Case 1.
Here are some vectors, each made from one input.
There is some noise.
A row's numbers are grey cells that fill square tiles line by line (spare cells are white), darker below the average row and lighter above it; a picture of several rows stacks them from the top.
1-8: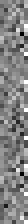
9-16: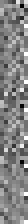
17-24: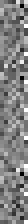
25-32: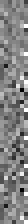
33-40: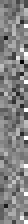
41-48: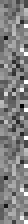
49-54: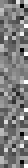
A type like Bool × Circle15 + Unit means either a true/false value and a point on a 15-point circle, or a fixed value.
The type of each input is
Line7.
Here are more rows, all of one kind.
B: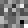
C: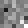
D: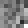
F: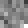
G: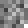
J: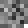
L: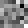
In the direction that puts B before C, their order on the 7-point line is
B, J, D, F, C, G, L.
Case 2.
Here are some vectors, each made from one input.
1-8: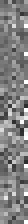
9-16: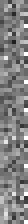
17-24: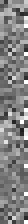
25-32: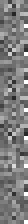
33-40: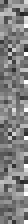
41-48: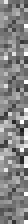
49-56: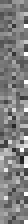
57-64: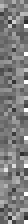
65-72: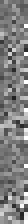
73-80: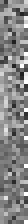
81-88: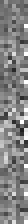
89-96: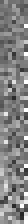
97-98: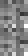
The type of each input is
Tree9.
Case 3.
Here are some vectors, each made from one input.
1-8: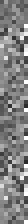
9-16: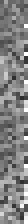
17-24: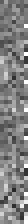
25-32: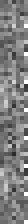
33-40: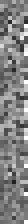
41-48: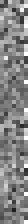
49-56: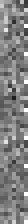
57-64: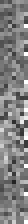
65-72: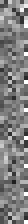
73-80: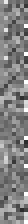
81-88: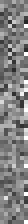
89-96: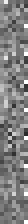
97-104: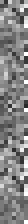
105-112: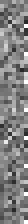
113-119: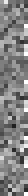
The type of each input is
Tree9.
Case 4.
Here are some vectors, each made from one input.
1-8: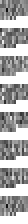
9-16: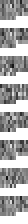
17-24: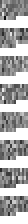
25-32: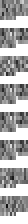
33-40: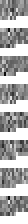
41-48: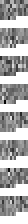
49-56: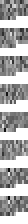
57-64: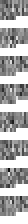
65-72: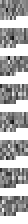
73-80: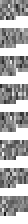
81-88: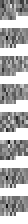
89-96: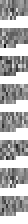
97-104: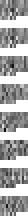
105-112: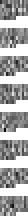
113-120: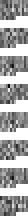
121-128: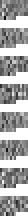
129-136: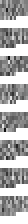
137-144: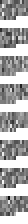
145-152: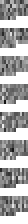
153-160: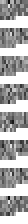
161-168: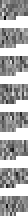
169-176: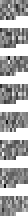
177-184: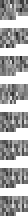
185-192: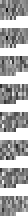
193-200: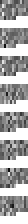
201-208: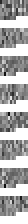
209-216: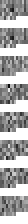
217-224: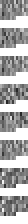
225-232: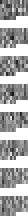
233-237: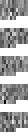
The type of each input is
Line14.
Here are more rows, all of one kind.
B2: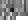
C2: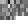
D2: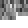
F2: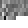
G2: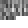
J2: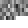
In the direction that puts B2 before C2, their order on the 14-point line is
D2, B2, F2, G2, J2, C2.
